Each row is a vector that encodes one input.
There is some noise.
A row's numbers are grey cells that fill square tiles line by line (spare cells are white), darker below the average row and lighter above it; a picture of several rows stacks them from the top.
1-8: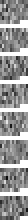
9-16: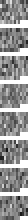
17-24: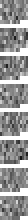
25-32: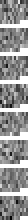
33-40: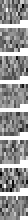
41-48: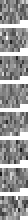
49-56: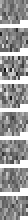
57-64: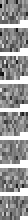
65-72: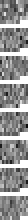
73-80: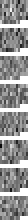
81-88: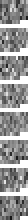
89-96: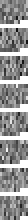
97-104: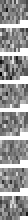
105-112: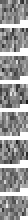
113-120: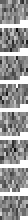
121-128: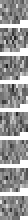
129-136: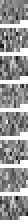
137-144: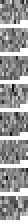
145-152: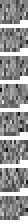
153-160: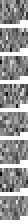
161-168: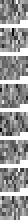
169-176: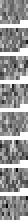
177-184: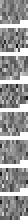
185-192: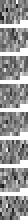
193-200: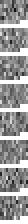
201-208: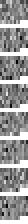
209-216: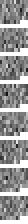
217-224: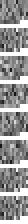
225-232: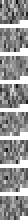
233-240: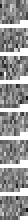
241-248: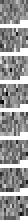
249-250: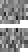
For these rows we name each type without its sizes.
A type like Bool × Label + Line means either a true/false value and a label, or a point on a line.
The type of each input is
(Label + Line) × Line.
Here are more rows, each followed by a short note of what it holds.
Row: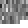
a label and a point on a line
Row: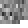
a point on each of two lines
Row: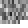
a point on each of two lines
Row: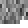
a label and a point on a line
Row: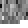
a label and a point on a line
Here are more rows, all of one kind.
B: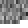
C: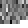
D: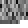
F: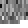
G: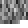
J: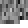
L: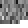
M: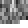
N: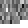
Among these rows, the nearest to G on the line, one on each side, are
D and M.
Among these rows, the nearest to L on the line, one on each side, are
B and D.
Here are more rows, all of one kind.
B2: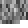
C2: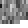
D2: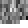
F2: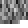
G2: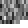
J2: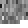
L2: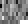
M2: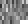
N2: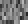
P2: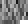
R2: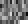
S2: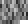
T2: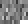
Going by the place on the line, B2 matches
C2, D2, R2 and S2.
